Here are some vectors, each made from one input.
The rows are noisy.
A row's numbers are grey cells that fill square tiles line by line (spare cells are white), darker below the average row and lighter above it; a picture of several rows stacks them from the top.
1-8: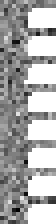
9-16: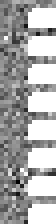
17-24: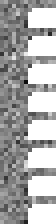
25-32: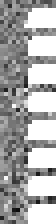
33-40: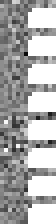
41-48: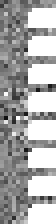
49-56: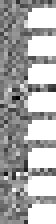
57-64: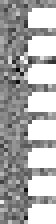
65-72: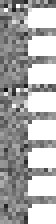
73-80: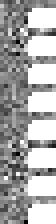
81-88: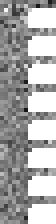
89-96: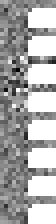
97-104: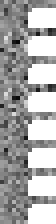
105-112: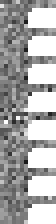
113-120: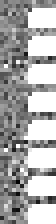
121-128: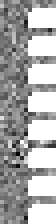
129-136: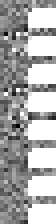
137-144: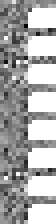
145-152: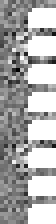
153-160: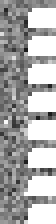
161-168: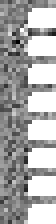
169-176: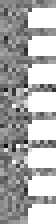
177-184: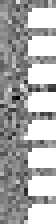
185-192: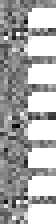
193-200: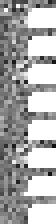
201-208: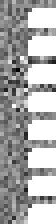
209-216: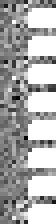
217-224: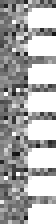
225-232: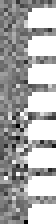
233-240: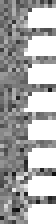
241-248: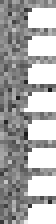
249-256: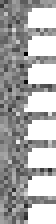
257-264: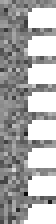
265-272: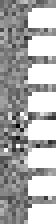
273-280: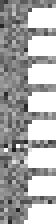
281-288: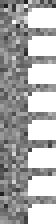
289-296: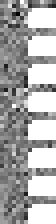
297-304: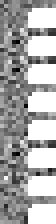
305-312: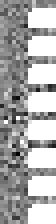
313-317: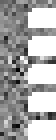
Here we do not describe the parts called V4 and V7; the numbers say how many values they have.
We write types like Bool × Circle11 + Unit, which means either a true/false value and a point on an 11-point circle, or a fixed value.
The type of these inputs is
Line9 × (Line9 + V7) + Line10 + V4 × V4.
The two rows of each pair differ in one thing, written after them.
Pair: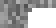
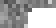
the place on the 9-point line
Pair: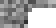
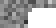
the value of V7
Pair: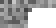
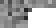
the value of V7
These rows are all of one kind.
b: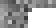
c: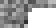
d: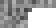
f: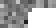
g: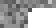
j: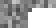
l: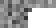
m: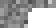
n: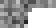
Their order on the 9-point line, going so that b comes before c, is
b, g, m, c, n, f, j, l, d.
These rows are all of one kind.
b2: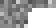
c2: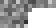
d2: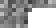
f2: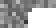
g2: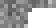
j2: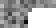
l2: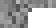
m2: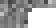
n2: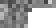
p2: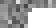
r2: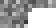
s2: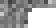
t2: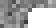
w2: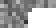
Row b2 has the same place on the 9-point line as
g2, m2, s2 and t2.
